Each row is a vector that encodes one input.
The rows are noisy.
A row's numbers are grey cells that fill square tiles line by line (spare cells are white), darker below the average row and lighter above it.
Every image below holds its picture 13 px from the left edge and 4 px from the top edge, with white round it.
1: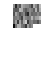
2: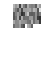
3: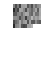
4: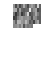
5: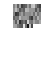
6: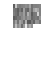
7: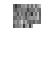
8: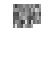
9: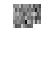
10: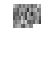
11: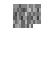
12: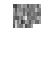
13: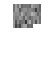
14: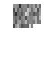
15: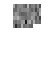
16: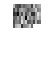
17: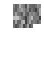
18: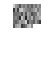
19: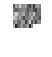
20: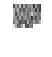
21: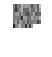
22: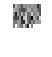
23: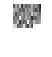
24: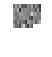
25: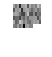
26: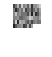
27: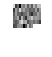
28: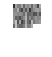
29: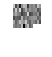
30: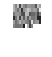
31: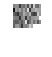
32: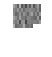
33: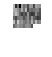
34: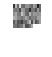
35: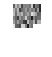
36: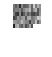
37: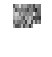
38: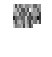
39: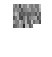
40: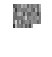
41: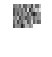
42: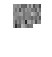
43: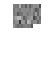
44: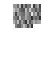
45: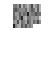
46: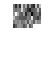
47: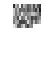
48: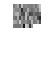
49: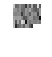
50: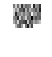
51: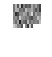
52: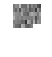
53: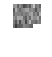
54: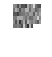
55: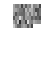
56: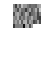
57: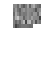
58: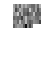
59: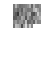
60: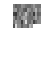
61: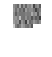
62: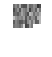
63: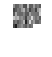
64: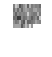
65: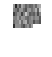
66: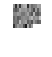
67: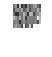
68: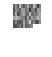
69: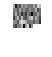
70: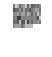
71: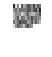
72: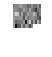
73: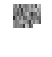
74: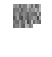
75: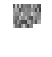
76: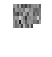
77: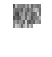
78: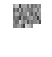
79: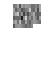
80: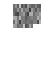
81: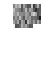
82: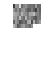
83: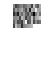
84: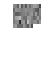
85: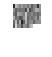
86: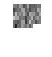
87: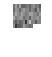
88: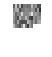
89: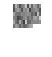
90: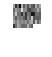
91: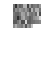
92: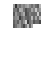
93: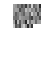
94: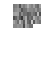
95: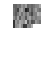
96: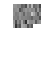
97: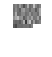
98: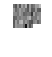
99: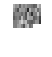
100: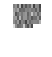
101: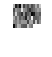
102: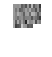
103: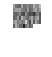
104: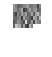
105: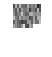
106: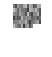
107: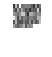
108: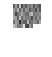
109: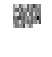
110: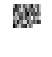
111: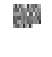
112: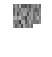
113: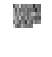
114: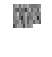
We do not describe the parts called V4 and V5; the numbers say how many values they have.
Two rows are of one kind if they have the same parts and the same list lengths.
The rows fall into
4 kinds.
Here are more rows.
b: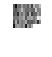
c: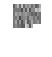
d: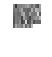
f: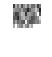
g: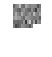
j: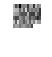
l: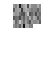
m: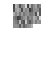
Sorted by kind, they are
b, d, f
c, l, m
g
j

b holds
a point on a 6-point circle, a value of V4 and a value of V5.
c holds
a value of V4 and a value of V5.
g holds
three true/false values.
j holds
a fixed value.
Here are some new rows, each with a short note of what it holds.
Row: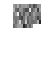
a point on a 6-point circle, a value of V4 and a value of V5
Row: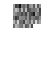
a fixed value
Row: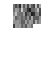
a fixed value
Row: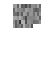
three true/false values
